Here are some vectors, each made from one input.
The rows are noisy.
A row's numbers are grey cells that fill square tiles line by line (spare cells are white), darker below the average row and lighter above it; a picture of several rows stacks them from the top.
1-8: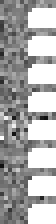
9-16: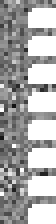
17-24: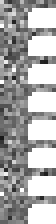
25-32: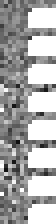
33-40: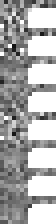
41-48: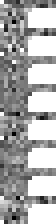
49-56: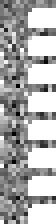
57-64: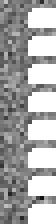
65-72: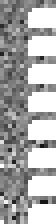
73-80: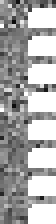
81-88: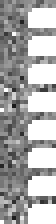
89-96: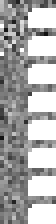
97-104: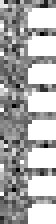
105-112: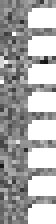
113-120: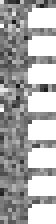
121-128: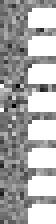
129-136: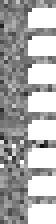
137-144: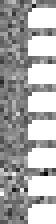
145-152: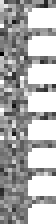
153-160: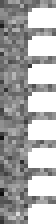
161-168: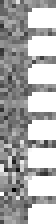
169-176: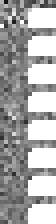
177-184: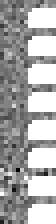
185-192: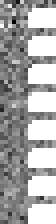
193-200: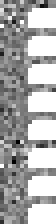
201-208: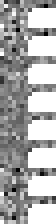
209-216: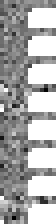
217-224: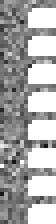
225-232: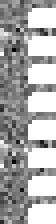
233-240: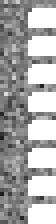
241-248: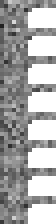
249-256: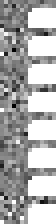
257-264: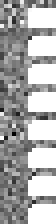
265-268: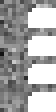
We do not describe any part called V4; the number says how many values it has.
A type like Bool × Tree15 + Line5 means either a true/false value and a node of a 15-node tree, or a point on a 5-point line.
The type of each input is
Bool × (Line8 + V4) × Line10.
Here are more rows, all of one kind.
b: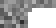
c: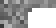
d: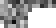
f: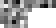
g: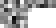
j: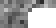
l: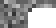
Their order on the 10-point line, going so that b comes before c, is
l, b, j, d, c, f, g.
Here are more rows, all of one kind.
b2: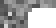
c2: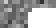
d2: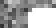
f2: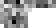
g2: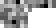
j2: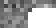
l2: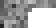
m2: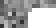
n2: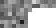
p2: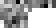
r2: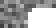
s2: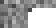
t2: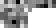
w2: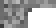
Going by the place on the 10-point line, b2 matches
g2, m2, p2 and t2.
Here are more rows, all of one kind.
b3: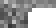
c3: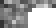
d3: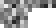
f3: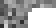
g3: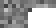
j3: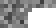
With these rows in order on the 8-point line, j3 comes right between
b3 and f3.
